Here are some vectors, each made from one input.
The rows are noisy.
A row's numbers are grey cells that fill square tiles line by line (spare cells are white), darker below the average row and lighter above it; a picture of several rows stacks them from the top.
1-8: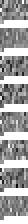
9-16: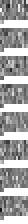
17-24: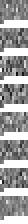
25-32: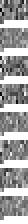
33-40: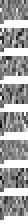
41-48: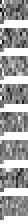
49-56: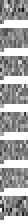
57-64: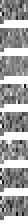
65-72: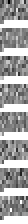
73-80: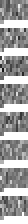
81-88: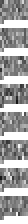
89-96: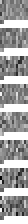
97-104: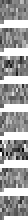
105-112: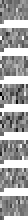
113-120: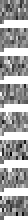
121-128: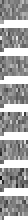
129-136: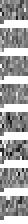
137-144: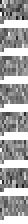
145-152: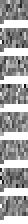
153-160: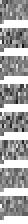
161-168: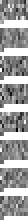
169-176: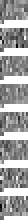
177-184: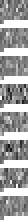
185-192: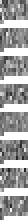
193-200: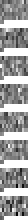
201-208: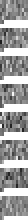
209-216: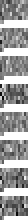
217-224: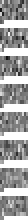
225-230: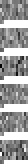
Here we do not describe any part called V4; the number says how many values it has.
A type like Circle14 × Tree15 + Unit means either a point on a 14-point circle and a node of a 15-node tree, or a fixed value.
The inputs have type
Bool × Line5 × (Tree7 + V4) + Line8.
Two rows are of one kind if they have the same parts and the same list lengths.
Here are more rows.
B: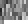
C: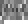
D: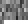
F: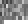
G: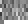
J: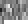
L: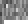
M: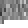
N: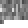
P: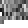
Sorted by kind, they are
B, F, G, J, L, M
C, N
D, P

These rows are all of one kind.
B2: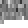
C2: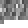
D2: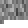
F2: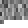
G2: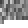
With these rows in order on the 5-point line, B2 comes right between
C2 and F2.
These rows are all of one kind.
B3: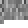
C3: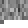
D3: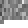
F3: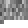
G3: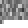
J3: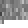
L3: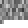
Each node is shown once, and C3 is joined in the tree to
B3 and D3.
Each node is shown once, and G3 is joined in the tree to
L3.
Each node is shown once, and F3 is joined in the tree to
J3.
